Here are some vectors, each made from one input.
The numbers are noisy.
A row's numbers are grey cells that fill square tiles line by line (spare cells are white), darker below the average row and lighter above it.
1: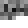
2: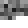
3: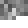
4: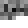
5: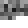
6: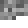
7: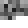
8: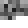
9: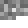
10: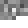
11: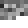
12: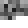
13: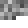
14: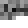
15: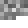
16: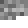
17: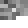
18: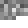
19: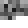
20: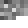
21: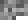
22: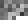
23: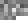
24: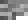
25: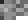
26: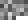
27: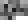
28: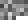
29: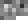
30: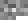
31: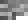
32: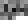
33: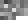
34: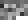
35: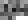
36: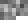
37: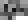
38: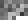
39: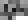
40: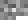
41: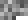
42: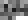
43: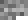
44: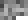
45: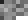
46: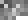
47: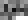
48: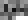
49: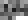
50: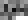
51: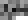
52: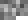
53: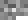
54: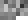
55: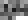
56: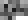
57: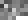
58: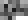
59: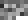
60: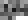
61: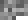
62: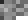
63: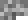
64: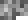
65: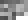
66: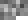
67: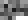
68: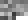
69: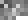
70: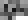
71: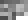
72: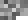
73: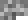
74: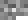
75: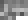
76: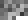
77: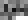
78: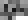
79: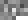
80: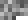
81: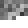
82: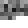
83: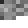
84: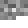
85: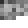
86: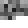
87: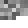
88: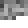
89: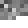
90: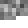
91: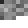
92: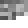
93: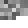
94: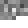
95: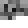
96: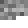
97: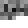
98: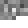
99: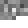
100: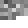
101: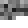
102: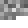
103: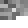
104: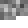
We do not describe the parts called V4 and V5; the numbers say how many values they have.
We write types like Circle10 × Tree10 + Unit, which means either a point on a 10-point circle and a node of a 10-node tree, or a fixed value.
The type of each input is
Bool × V4 × V5 + Line3 × Line3.
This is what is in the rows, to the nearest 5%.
About 30% of them hold a point on each of two 3-point lines. The rest hold a true/false value, a value of V4 and a value of V5.
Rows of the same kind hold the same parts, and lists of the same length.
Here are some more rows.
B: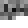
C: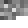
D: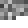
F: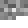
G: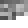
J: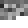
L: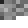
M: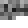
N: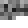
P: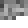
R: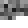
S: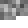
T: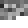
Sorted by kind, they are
B, M, N, R
C, D, F, G, J, L, P, S, T

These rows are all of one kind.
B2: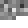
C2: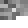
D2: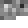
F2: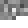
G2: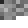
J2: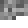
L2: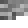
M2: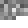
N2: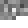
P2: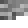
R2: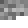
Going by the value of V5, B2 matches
F2, J2, M2 and N2.
